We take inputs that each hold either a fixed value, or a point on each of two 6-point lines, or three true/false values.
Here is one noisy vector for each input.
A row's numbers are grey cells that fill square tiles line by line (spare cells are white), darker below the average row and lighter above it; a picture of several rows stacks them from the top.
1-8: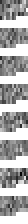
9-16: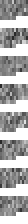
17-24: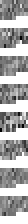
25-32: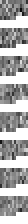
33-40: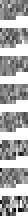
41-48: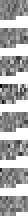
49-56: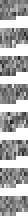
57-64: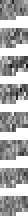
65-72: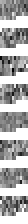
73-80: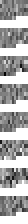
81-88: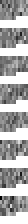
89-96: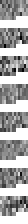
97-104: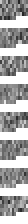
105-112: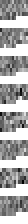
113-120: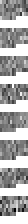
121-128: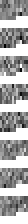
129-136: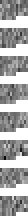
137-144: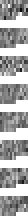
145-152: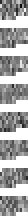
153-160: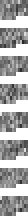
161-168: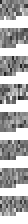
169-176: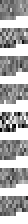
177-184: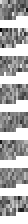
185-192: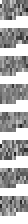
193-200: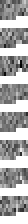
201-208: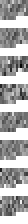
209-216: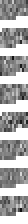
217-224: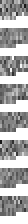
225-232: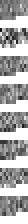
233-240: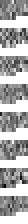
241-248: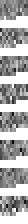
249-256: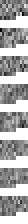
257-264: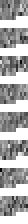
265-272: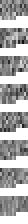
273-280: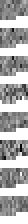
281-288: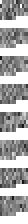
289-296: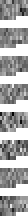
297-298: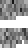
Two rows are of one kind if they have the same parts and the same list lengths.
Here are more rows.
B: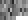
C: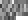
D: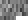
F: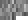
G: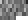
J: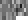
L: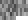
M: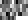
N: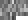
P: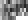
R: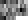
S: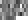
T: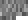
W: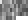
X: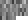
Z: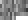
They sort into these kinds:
B, L, S, W, X, Z
C, D, F, G, J, N, P, T
M, R

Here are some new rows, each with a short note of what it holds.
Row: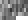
a point on each of two 6-point lines
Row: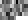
a fixed value
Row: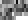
a fixed value
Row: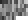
a fixed value
